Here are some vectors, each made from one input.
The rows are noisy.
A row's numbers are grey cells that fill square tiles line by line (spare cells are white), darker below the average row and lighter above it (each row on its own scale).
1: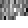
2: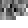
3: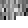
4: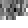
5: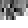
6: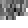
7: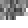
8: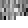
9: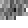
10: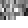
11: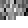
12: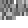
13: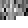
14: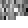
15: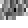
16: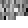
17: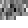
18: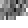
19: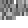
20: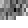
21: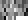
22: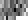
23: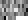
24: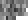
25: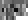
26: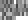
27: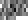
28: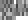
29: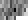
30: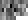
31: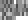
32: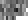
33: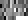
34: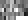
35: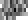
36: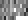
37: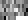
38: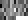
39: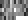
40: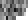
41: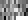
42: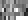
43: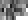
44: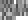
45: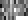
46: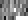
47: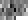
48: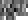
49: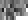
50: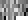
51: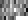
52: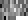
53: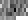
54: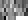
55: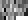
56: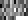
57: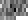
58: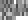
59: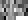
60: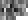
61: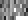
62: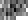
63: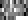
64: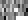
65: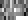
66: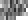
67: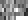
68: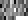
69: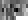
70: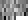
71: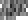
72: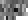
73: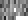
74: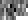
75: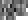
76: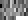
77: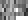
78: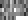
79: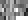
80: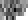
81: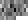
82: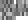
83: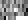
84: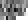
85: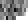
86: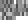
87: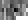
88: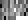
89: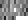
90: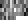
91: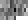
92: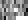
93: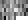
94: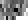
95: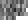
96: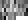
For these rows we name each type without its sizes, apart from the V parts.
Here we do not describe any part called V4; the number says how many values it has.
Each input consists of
a list of items, each a true/false value and a value of V4.
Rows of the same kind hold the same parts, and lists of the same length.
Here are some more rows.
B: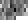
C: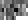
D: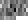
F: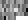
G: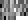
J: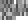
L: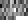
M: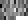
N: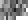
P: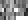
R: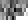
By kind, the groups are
B, C, D, N, R
F, G, L, M, P
J

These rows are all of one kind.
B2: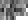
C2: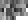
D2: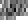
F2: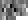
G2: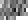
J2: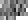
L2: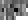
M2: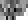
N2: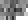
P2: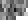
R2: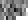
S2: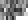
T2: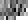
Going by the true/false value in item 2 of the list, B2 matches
C2, D2, F2 and L2.
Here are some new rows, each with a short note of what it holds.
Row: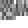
the empty list
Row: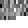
a list of one item
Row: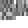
the empty list
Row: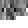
a list of two items
